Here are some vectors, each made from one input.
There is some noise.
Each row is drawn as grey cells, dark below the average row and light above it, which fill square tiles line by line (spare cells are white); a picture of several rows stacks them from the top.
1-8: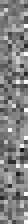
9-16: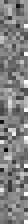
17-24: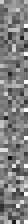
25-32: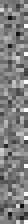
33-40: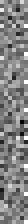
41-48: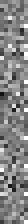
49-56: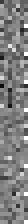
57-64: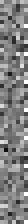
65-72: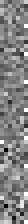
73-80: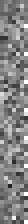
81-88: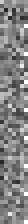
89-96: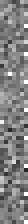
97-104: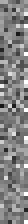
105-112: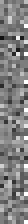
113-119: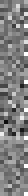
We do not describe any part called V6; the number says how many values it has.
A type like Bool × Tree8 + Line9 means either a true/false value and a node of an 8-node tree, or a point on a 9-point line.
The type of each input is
(Bool × Bool × Bool × Bool + V6) × Tree8.
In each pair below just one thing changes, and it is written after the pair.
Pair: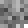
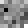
the value of V6
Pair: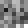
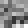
the value of V6
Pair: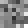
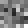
the value of V6
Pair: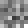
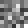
the node of the tree
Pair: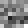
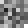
the value of V6
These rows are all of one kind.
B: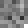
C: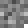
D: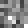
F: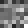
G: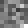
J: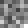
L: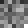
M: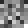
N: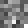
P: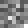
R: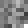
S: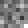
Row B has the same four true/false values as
C, D, N and R.
